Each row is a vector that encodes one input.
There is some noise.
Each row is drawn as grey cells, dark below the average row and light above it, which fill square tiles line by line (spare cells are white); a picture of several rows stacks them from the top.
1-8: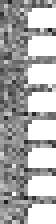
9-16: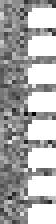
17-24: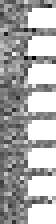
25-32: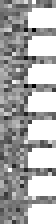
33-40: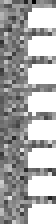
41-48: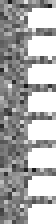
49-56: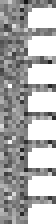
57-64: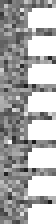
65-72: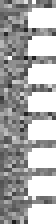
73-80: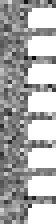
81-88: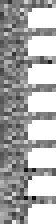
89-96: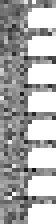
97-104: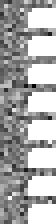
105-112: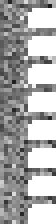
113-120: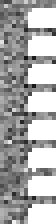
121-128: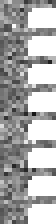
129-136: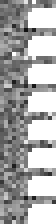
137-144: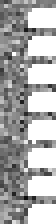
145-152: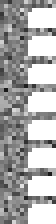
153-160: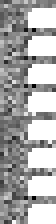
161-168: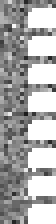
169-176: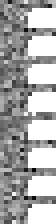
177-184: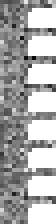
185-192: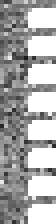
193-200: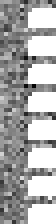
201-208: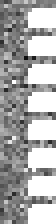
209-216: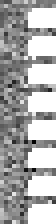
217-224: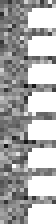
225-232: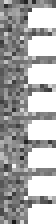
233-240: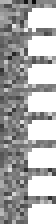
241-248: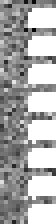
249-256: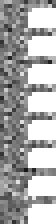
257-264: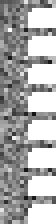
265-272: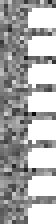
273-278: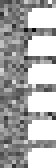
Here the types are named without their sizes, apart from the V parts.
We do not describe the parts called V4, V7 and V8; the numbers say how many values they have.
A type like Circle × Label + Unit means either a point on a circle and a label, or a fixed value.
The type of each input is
Bool × (Label × V4 × V7 + V8) × Line.
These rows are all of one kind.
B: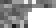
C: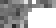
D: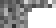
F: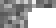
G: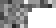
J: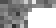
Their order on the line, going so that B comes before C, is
B, D, C, J, F, G.
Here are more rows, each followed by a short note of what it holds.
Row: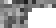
a label, a point on a line, a true/false value, a value of V4 and a value of V7
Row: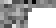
a label, a point on a line, a true/false value, a value of V4 and a value of V7
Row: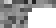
a label, a point on a line, a true/false value, a value of V4 and a value of V7
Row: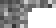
a point on a line, a true/false value and a value of V8
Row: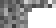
a point on a line, a true/false value and a value of V8
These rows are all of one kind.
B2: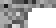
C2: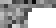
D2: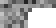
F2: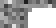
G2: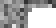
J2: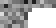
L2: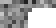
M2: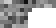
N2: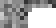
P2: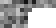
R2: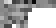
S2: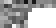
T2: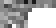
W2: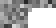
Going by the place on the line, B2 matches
C2, D2, N2 and W2.
